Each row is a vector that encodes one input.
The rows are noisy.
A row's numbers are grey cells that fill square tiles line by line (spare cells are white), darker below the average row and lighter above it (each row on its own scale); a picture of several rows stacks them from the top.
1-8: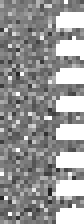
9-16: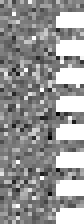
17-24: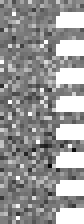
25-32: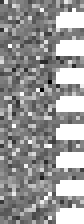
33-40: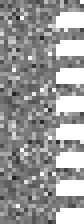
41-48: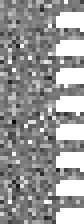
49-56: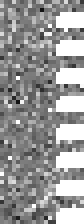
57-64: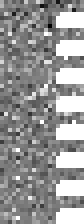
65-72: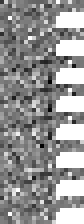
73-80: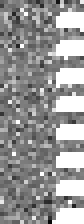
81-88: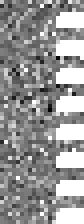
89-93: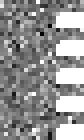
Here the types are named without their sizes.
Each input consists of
a label.
